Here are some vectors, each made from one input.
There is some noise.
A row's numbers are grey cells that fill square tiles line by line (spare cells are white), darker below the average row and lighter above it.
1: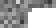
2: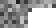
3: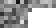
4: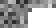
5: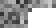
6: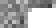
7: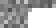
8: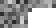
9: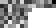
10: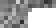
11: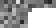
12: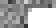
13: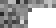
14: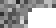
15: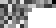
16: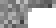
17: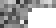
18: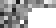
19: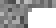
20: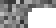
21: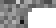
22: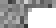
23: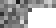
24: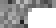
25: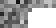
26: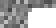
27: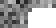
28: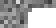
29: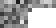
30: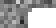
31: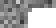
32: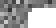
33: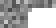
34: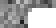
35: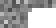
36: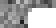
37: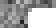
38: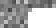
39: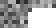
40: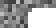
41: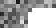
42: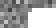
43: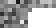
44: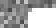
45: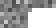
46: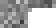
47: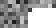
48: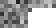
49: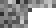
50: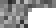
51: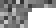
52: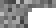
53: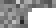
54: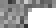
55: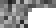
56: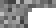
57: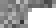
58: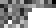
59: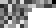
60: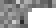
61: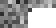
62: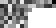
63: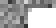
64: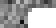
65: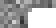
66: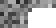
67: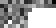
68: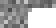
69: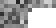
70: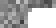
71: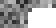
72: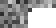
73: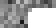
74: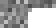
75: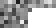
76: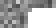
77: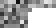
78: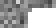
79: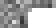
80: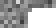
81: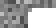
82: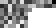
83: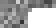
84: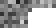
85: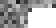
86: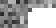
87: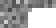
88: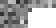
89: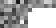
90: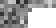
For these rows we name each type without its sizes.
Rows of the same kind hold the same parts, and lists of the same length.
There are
3 kinds of row.
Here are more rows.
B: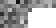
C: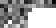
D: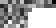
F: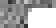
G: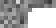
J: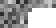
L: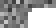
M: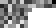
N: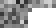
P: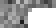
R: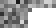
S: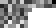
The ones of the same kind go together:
B, J, N, R
C, D, M, S
F, G, L, P

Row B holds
two labels.
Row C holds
a fixed value.
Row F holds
three true/false values.
